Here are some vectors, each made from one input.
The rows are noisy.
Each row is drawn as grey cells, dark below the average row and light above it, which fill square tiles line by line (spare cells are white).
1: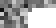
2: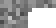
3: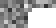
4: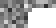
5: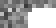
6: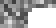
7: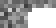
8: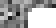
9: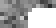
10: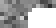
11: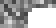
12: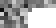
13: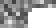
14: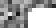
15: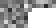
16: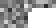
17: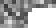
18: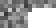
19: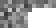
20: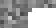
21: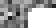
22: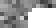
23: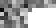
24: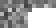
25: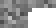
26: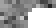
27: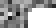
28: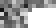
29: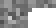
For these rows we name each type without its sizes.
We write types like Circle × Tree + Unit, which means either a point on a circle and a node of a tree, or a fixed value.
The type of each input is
Tree.
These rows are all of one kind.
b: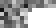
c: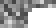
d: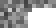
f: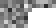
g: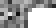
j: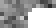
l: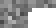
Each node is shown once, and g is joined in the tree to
j.
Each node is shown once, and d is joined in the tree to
b and l.
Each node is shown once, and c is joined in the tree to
f and l.
